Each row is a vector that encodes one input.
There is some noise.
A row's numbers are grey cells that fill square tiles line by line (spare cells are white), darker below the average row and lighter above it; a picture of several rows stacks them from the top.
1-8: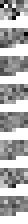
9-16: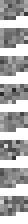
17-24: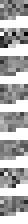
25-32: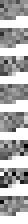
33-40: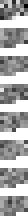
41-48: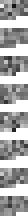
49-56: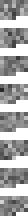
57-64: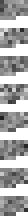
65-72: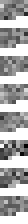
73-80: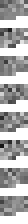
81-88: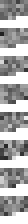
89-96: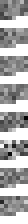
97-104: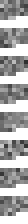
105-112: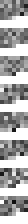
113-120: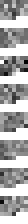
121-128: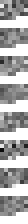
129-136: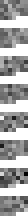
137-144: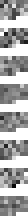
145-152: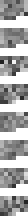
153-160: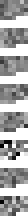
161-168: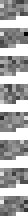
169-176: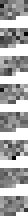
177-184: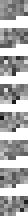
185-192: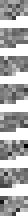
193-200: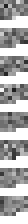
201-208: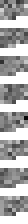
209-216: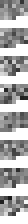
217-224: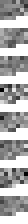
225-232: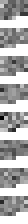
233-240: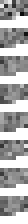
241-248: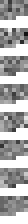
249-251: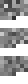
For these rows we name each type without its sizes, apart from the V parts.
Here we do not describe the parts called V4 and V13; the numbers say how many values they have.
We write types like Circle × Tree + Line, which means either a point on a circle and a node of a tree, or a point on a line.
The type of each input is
(Bool × Line + V4) × V13.
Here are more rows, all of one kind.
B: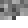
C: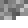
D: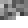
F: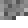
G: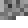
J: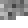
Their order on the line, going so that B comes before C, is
G, F, B, C, J, D.
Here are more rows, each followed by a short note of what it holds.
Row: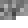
a point on a line, a true/false value and a value of V13
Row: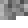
a point on a line, a true/false value and a value of V13
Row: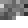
a point on a line, a true/false value and a value of V13
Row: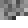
a point on a line, a true/false value and a value of V13
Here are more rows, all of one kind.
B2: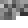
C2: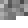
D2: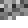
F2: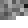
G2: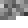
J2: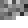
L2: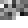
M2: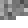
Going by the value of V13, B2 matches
J2 and L2.
